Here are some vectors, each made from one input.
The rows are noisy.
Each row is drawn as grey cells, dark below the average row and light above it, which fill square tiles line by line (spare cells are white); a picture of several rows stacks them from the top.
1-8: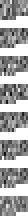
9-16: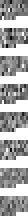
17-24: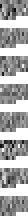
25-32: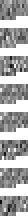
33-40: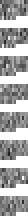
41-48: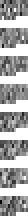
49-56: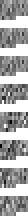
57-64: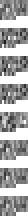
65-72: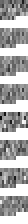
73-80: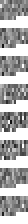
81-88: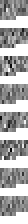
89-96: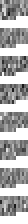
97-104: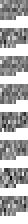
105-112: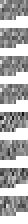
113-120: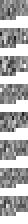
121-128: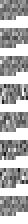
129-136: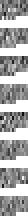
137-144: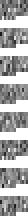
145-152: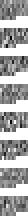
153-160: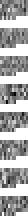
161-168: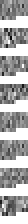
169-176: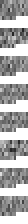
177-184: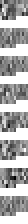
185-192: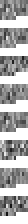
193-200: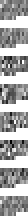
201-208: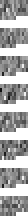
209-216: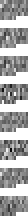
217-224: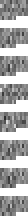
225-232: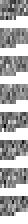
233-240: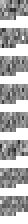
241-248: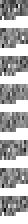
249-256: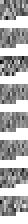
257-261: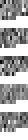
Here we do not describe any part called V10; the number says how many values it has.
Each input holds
a point on a 7-point line, together with either a point on an 8-point line and four true/false values, or a value of V10.
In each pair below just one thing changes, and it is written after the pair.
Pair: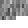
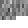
the place on the 8-point line
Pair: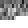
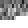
one of the four true/false values
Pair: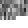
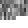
the place on the 8-point line
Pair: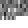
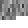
the place on the 7-point line
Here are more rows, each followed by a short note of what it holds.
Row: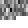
a point on a 7-point line and a value of V10
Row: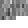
a point on a 7-point line, a point on an 8-point line and four true/false values
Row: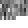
a point on a 7-point line, a point on an 8-point line and four true/false values
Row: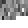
a point on a 7-point line, a point on an 8-point line and four true/false values
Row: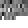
a point on a 7-point line and a value of V10
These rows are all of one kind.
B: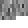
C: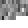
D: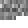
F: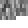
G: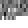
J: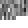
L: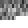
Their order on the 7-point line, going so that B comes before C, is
L, G, J, F, D, B, C.
